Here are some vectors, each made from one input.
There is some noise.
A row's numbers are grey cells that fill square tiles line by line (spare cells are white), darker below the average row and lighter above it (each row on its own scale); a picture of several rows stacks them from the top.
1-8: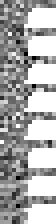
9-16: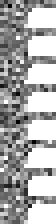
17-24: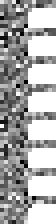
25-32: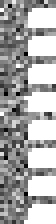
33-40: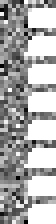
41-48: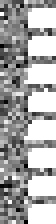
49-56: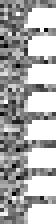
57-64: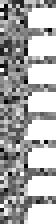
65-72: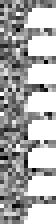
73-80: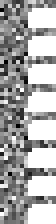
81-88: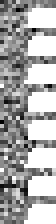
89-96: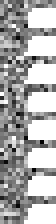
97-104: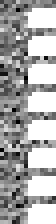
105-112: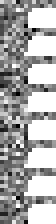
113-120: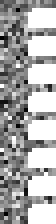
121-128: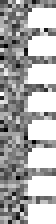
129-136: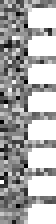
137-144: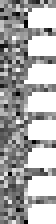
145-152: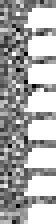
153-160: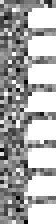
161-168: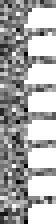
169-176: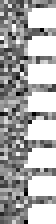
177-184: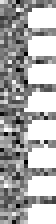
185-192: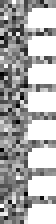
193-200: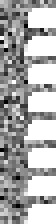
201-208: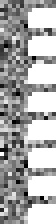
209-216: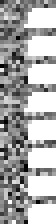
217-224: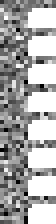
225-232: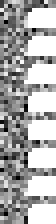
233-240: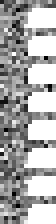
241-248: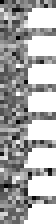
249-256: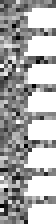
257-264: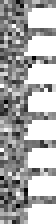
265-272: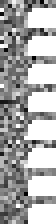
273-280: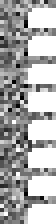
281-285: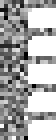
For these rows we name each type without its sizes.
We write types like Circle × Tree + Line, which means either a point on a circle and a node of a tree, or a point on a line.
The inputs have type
Bool × Circle + Unit.
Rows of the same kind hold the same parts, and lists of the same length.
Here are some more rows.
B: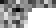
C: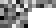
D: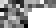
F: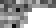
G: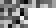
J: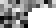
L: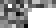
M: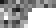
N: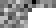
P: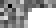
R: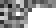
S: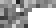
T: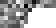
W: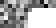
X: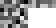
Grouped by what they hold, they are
B, C, D, F, J, L, M, N, P, R, S, T, W
G, X

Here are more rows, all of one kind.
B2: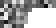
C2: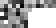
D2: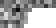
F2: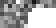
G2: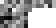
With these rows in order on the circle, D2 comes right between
B2 and C2.
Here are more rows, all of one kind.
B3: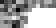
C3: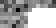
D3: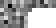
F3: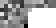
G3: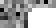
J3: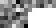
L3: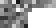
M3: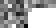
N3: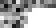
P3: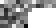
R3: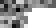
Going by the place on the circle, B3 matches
C3, F3, N3 and R3.
